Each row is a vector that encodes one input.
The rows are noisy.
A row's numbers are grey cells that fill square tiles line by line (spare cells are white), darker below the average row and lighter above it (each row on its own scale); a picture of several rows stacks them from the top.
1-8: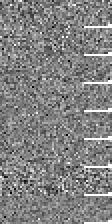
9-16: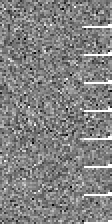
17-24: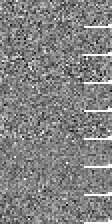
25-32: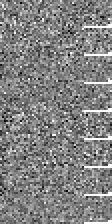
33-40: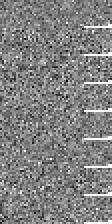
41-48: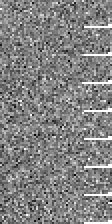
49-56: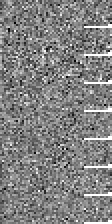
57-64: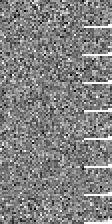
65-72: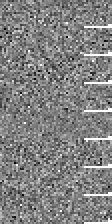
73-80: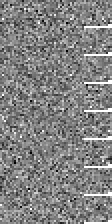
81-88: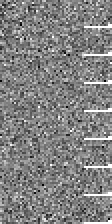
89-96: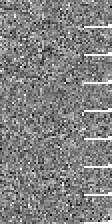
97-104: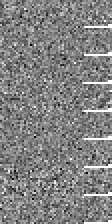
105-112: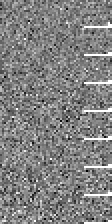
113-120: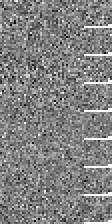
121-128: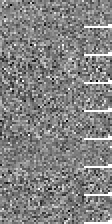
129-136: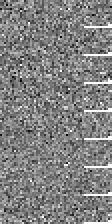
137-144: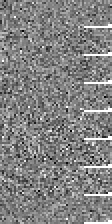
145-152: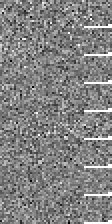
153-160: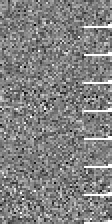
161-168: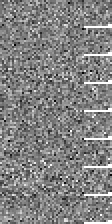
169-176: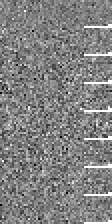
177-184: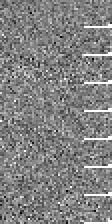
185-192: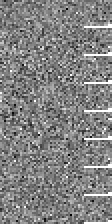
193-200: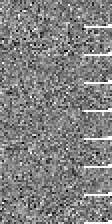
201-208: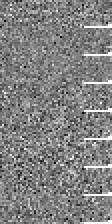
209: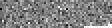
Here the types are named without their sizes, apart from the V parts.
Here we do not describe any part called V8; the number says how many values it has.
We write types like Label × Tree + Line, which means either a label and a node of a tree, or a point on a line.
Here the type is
((Circle + Unit) × Label + Unit) × Line × V8.
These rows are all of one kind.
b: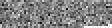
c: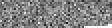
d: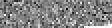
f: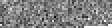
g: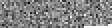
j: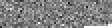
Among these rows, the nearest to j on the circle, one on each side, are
c and f.
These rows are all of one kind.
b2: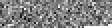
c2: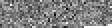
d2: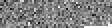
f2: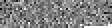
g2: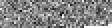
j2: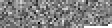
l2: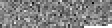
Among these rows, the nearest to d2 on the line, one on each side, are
b2 and l2.
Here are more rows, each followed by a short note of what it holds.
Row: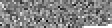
a point on a line and a value of V8
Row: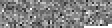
a label, a point on a line and a value of V8
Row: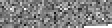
a point on a circle, a label, a point on a line and a value of V8
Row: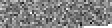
a point on a line and a value of V8
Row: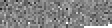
a label, a point on a line and a value of V8
